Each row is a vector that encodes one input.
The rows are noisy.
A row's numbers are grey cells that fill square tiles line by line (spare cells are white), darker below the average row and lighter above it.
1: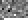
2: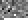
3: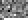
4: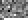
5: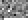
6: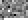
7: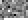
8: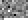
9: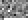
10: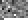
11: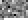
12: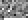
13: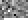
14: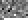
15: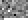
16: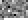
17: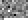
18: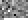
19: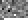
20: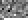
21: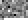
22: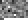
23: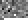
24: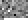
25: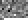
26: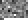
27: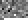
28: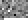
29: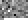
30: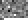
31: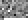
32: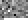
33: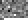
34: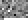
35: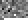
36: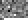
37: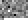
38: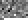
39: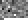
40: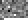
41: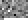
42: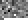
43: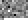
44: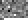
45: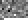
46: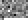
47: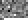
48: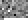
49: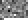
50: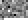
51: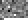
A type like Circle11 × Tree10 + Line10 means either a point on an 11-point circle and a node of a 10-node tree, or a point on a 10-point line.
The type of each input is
Bool × Line4.
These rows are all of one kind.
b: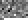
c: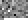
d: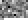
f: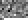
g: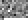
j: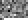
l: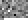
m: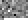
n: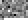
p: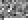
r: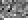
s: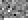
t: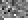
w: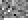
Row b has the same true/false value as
f, j, r and t.
